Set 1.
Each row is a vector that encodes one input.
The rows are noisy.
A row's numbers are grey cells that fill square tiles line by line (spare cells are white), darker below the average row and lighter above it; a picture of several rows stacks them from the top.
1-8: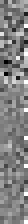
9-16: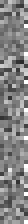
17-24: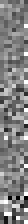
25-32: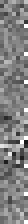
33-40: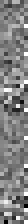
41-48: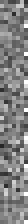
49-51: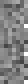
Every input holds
a node of a 9-node tree.
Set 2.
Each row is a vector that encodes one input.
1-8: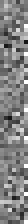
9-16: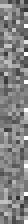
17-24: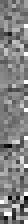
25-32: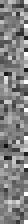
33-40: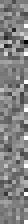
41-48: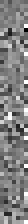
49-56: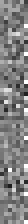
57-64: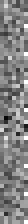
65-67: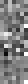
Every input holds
a point on a 13-point line.
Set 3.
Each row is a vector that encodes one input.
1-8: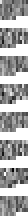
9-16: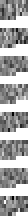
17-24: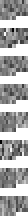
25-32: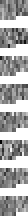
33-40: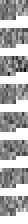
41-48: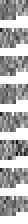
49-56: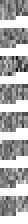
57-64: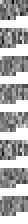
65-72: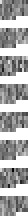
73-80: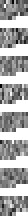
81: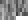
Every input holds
four true/false values.
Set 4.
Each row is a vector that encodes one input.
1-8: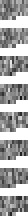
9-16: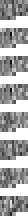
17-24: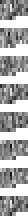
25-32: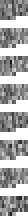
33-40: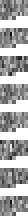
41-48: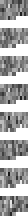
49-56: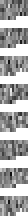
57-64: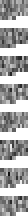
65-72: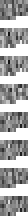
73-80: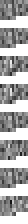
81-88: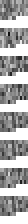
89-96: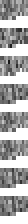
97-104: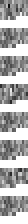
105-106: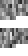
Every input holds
three true/false values.
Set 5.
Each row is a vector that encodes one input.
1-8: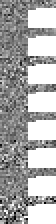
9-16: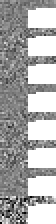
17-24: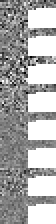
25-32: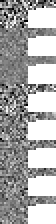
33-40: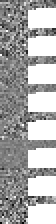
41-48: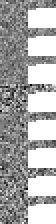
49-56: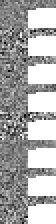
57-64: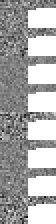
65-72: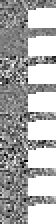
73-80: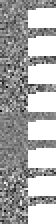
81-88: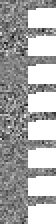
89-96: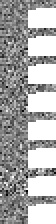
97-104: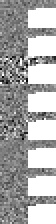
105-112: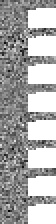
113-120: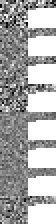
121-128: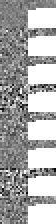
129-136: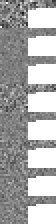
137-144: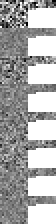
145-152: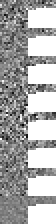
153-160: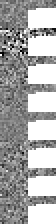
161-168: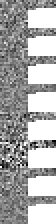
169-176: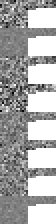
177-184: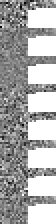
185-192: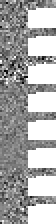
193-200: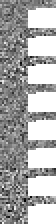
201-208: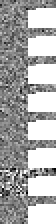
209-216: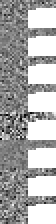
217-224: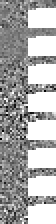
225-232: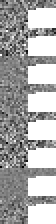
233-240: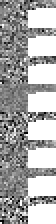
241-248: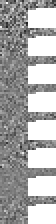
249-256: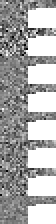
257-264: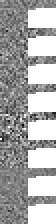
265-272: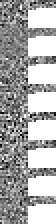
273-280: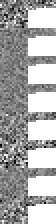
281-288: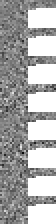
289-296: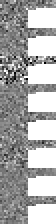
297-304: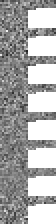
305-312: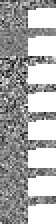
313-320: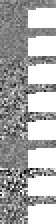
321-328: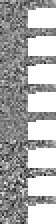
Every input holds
a point on an 11-point line.
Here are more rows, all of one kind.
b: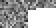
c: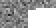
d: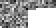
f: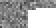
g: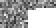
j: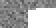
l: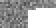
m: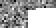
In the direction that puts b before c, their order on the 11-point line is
m, b, d, f, g, l, j, c.
